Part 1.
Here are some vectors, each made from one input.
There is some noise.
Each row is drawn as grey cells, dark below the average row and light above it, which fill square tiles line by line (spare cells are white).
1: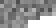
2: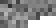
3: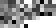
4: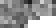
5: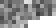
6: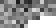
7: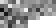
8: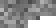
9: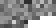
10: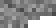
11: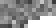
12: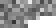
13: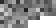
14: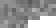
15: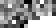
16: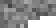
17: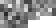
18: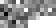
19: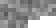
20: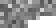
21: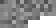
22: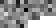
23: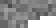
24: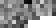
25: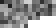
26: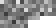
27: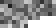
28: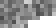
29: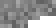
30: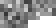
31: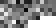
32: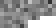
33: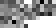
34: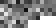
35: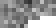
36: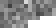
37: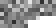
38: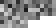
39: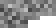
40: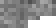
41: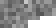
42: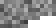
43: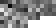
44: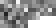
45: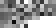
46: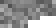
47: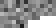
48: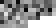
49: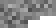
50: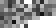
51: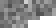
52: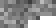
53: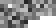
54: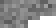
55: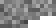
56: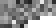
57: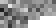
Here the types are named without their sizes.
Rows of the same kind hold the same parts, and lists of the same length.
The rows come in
2 kinds.
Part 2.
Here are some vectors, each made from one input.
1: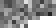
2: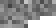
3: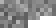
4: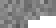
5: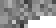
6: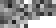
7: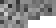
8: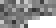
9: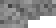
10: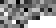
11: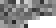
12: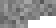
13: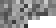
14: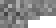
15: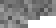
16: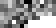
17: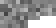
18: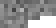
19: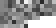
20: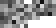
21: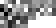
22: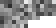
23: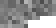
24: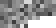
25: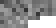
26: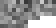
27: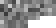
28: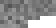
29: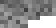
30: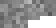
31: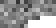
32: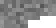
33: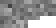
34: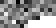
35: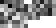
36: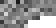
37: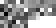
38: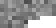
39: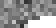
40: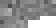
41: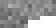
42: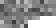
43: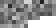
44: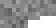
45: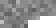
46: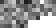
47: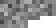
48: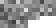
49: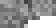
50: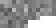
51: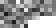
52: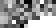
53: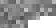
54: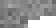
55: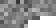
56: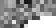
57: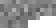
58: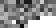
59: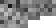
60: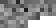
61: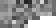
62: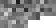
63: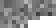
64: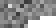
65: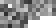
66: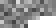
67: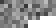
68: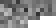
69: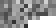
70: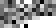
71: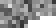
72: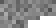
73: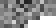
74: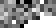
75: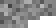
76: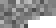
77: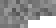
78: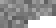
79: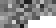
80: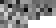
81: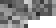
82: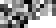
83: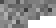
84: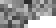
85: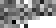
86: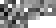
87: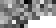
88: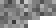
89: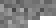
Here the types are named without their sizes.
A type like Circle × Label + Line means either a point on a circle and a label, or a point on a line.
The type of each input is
List(Circle).
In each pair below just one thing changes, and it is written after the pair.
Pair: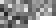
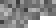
the place on the circle in item 2 of the list
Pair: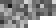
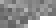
the place on the circle in item 1 of the list
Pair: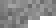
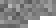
the place on the circle in item 1 of the list
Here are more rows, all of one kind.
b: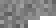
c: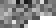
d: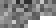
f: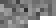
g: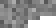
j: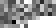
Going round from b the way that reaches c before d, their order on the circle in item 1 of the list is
b, j, c, g, f, d.
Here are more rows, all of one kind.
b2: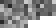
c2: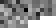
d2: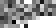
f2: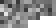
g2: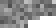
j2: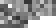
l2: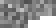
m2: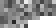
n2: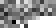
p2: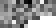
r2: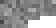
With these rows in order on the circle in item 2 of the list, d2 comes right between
l2 and p2.
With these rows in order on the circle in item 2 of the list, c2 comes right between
b2 and n2.
